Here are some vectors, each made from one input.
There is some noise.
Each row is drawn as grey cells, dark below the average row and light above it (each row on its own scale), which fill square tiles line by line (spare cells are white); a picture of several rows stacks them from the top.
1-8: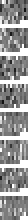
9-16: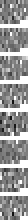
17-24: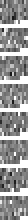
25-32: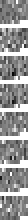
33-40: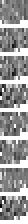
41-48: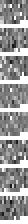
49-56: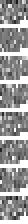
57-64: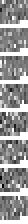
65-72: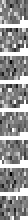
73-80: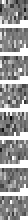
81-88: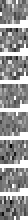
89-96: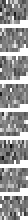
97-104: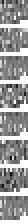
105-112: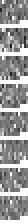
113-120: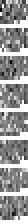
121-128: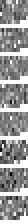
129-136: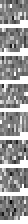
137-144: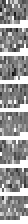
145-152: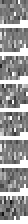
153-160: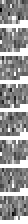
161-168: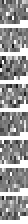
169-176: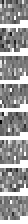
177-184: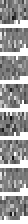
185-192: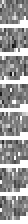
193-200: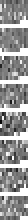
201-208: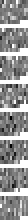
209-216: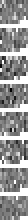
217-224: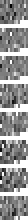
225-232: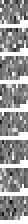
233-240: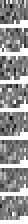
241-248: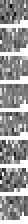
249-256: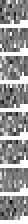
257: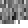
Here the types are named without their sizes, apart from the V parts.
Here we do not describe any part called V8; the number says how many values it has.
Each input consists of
either two labels, or a value of V8.
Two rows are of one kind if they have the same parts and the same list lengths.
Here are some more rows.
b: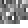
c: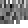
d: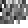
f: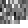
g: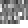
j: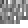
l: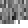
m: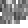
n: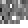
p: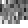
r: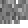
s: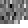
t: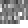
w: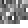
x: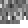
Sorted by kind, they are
b, g, j, n, p, t, w, x
c, d, f, l, m, r, s

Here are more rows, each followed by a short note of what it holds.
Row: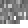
two labels
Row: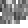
a value of V8
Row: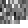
a value of V8
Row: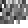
a value of V8
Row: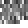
two labels
